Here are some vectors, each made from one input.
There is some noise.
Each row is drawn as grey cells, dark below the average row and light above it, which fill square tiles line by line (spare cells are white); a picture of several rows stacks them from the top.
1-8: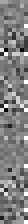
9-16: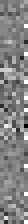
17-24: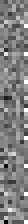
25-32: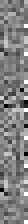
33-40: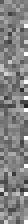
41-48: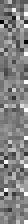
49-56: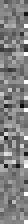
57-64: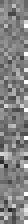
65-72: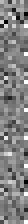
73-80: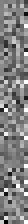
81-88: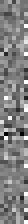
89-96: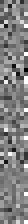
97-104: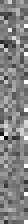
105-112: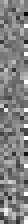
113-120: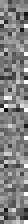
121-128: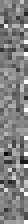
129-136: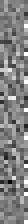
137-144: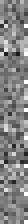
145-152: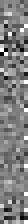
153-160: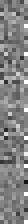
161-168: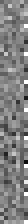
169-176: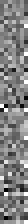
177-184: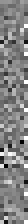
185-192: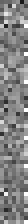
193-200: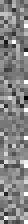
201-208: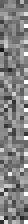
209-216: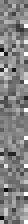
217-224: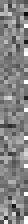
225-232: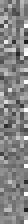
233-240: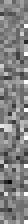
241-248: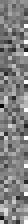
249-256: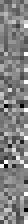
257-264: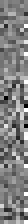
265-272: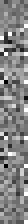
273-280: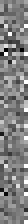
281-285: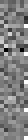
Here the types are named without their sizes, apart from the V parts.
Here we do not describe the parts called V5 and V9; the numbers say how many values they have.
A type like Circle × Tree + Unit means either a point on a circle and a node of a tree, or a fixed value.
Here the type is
(Bool × Bool × Bool × Bool + V5) × Line + V9.
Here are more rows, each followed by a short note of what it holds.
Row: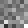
a point on a line and four true/false values
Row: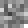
a value of V9
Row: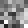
a value of V9
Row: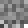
a point on a line and four true/false values
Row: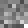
a point on a line and four true/false values
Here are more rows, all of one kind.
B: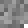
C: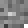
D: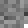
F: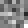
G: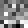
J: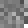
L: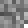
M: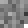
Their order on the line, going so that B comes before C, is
G, L, J, B, C, M, D, F.
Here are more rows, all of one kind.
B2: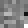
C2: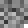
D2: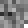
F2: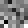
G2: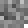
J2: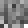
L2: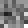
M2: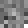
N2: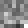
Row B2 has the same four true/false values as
D2 and M2.
